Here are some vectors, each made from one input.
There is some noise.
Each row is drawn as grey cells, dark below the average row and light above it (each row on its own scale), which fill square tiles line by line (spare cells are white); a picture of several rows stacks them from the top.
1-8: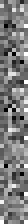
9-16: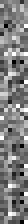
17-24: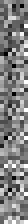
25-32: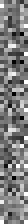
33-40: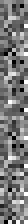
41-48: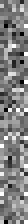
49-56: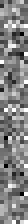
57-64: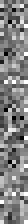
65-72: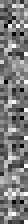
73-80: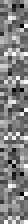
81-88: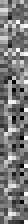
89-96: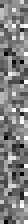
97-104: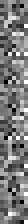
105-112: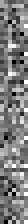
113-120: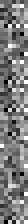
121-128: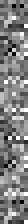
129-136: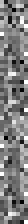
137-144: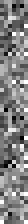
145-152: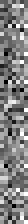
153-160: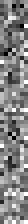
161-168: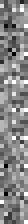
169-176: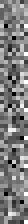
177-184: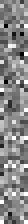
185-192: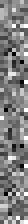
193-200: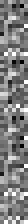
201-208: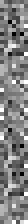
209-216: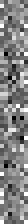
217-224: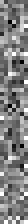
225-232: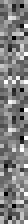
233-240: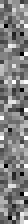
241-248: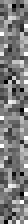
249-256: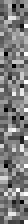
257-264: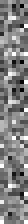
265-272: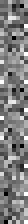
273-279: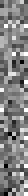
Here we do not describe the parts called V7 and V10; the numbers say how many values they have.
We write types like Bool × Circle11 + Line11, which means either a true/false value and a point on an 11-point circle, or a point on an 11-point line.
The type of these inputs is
(Bool × Bool × Bool + Unit) × Line5 × V7 × V10 + Line8.
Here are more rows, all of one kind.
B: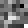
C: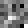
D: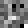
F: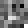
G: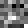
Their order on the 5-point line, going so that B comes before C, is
G, B, F, D, C.
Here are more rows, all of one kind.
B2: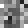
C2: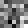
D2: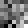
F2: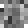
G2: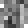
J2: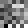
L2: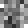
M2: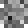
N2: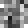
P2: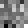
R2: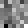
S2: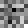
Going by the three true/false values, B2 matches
F2, G2, L2 and N2.
